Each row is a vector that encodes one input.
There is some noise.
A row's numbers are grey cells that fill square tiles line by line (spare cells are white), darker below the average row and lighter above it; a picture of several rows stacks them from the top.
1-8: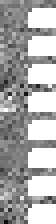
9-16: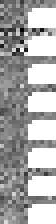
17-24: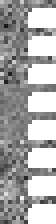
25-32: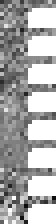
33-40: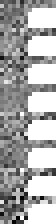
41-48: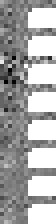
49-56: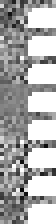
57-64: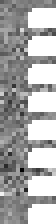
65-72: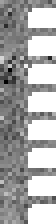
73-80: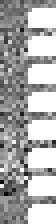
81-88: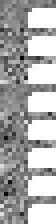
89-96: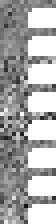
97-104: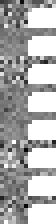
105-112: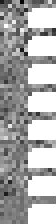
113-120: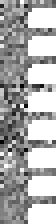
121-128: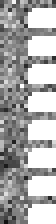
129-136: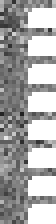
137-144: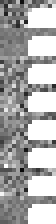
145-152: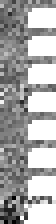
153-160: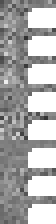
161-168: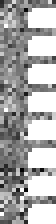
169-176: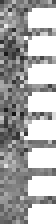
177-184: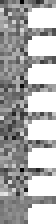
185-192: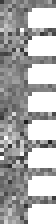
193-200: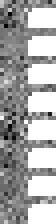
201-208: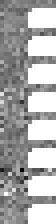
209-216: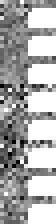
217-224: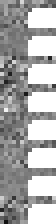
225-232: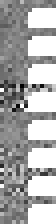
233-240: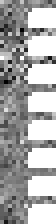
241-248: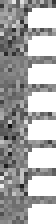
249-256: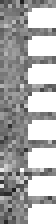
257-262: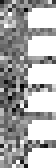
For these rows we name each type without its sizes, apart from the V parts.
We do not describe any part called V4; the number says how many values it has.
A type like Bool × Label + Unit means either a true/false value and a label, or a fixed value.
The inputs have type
Circle + Line × (Line + V4) × V4.
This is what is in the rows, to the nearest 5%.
About 25% of them hold a point on a circle. The rest hold a point on a line and a value of V4, together with either a point on a line, or a value of V4.
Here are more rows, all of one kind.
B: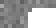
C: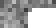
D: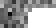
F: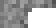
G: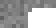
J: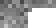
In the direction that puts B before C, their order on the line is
B, F, C, D, G, J.
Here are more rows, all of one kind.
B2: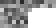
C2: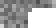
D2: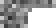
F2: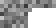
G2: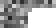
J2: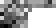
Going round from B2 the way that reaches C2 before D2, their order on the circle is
B2, J2, F2, C2, D2, G2.
